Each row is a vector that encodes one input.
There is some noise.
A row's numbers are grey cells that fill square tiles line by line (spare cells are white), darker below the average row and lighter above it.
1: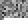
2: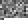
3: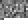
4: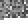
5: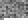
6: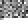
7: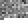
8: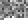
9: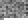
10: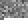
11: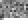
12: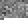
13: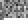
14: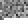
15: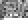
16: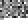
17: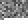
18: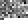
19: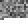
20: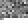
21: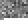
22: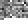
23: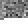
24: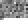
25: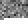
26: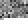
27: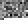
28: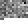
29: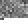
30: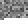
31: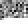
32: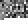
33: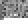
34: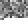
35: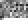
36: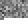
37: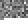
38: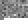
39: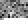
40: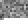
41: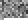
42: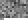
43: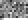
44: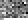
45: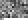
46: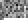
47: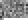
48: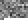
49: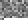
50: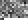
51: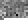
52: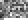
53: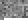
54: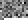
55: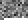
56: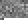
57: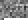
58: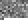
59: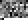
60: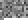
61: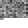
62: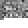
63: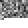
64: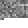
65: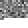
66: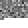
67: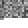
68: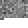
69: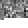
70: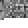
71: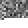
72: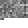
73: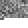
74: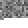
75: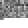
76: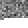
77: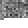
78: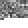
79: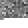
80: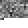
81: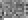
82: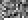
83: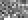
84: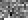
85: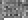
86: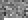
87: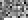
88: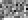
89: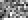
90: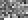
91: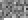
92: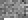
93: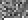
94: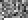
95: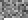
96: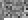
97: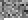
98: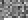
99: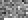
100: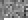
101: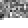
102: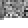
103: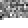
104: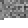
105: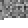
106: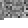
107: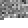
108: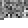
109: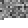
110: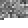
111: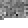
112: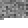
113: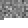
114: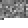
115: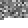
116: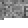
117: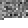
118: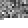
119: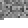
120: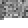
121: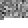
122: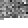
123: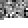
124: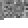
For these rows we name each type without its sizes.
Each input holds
either a fixed value, or a label and a true/false value, or a node of a tree.
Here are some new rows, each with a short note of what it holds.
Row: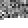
a node of a tree
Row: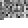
a node of a tree
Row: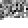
a node of a tree
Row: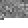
a label and a true/false value
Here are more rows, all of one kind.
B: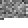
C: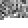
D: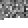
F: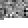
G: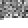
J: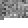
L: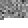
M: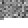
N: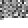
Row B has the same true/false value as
D and L.
